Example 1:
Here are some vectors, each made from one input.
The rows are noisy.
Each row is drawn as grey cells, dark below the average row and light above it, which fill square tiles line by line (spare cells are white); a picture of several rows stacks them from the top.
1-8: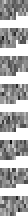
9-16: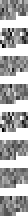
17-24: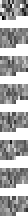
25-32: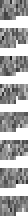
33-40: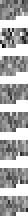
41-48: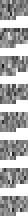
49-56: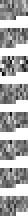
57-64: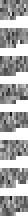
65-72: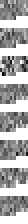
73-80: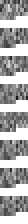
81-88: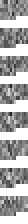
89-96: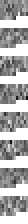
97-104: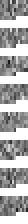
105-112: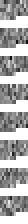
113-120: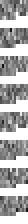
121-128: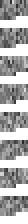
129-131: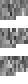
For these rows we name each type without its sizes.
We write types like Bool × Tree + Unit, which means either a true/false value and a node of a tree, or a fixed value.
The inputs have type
List(Line).
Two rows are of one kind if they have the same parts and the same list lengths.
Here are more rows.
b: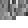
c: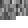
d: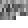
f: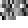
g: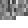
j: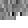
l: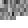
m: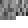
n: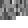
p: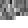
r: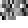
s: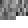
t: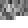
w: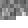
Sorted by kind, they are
b, g, w
c, m, n, p, s, t
d, j, l
f, r

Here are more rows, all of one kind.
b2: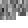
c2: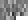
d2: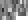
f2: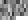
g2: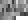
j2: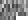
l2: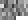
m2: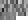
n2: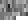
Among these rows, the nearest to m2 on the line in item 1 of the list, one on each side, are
b2 and l2.
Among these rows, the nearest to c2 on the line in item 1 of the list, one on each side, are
j2 and l2.
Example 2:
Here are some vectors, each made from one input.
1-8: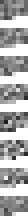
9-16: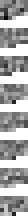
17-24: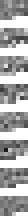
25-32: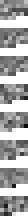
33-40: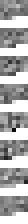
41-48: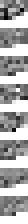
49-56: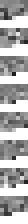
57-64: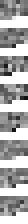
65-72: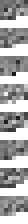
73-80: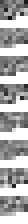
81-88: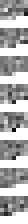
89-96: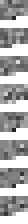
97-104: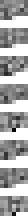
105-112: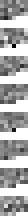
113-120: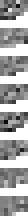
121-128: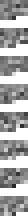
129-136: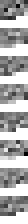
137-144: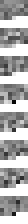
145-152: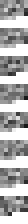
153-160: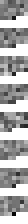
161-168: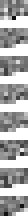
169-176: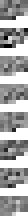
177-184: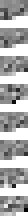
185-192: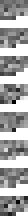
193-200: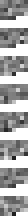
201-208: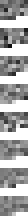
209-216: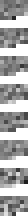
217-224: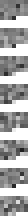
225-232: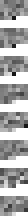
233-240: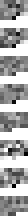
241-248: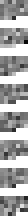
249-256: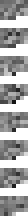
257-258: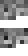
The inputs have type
Bool × (Label10 + Line6).
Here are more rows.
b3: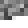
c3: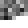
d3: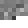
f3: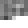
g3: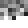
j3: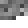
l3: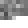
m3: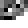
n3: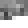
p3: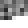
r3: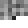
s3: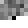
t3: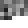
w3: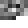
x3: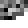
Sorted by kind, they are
b3, j3, l3, n3, r3, s3, w3, x3
c3, d3, f3, g3, m3, p3, t3

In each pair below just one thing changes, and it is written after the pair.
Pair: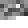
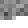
the place on the 6-point line
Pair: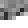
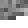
the true/false value
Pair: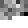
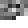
the true/false value
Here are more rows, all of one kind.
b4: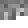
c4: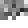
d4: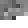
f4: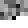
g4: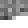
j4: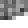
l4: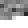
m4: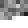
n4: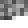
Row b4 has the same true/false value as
d4 and f4.
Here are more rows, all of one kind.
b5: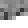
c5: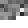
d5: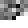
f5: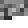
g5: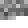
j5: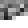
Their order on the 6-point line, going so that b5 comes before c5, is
j5, f5, d5, b5, g5, c5.
